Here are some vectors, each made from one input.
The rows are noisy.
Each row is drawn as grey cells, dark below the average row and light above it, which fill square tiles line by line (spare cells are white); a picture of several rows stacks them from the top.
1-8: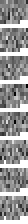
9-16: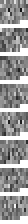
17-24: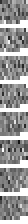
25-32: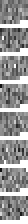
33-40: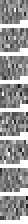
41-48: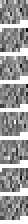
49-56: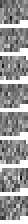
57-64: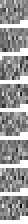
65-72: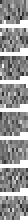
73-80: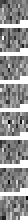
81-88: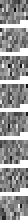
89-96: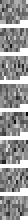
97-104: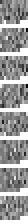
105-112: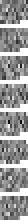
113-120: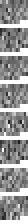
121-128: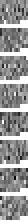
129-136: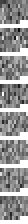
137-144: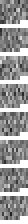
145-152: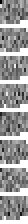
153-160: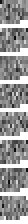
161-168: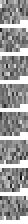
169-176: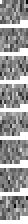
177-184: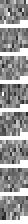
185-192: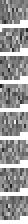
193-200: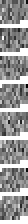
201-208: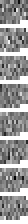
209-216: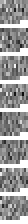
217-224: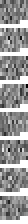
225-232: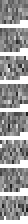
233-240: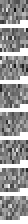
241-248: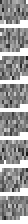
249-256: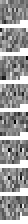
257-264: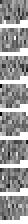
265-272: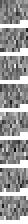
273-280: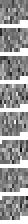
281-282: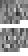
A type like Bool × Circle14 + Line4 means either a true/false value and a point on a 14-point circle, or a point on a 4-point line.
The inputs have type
(Bool × Bool × Bool + Line11) × Line11.
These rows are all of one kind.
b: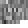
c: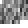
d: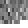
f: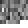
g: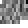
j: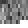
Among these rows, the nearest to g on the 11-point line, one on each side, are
c and f.
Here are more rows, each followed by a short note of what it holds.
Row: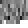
a point on each of two 11-point lines
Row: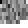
a point on each of two 11-point lines
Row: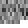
a point on each of two 11-point lines
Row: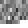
a point on each of two 11-point lines
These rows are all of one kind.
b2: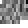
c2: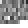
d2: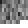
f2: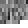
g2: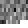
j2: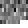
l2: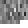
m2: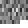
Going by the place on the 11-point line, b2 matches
g2 and j2.
